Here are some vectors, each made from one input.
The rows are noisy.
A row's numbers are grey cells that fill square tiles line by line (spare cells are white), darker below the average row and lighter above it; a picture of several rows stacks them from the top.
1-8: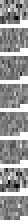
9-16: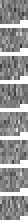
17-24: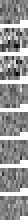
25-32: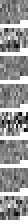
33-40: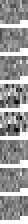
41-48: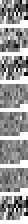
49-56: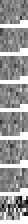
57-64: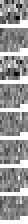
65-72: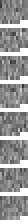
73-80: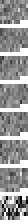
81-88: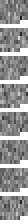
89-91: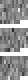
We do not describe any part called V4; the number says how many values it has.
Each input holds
a true/false value, together with either a fixed value, or a node of a 9-node tree and a value of V4.
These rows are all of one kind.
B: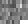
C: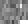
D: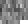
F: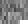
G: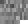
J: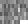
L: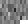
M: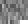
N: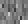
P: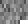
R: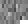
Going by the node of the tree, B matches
N and R.
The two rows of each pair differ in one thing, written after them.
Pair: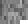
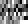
the true/false value
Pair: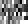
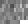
the true/false value
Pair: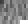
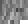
the node of the tree
